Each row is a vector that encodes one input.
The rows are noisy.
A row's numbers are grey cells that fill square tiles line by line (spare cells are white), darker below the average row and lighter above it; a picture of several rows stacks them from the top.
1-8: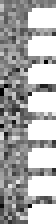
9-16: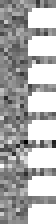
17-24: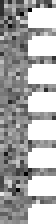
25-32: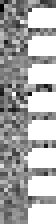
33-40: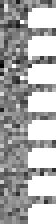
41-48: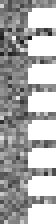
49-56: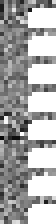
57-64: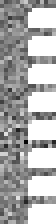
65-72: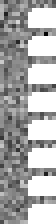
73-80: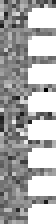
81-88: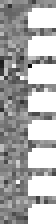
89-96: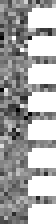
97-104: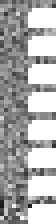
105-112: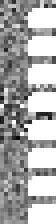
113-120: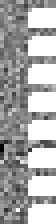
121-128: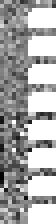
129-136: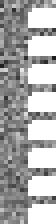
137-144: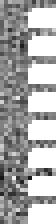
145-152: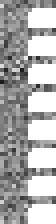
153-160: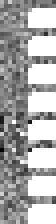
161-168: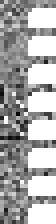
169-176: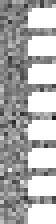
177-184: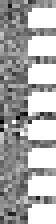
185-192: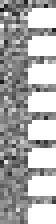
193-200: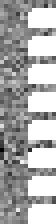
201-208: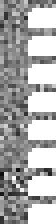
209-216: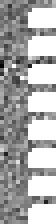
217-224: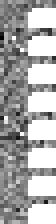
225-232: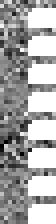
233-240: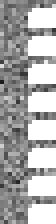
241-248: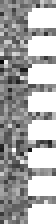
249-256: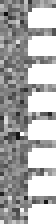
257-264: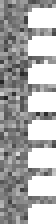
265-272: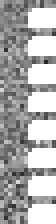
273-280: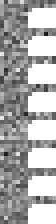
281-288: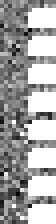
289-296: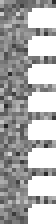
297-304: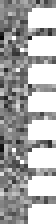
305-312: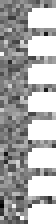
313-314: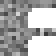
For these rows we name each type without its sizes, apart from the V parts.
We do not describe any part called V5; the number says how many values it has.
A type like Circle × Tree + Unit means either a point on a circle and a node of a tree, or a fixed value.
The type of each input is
Bool × V5 + Tree × Tree × (Tree + Unit) + Unit.
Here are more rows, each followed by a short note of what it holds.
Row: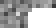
a node of each of two trees
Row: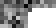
a fixed value
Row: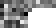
a true/false value and a value of V5
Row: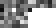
a true/false value and a value of V5
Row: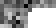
a fixed value
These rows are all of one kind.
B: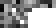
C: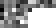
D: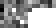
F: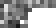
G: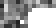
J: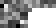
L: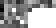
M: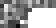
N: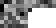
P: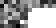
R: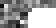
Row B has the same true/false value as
C, D, L and N.
